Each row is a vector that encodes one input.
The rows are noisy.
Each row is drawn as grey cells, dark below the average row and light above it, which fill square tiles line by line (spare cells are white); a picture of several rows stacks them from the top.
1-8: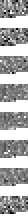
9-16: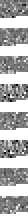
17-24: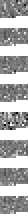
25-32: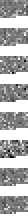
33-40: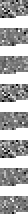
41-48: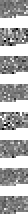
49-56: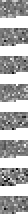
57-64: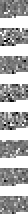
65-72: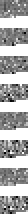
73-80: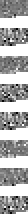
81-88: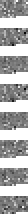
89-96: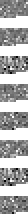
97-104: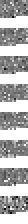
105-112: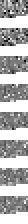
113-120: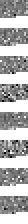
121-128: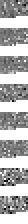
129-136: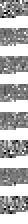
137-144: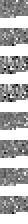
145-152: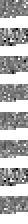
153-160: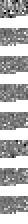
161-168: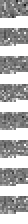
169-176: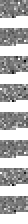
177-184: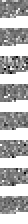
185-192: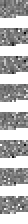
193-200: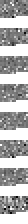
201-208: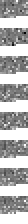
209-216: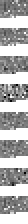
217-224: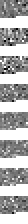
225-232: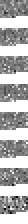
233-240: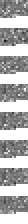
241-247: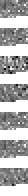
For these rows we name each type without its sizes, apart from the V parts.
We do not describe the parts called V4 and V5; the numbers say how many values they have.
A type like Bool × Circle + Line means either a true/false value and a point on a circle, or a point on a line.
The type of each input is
(Label + Line) × V5 + V4.
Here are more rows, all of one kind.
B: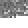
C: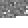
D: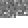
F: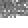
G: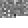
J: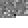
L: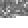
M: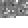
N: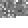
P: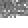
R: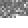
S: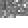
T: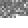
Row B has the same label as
F, P, R and T.
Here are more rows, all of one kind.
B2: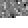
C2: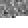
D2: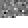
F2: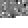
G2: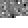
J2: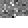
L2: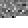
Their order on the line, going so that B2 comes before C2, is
F2, G2, B2, C2, J2, D2, L2.
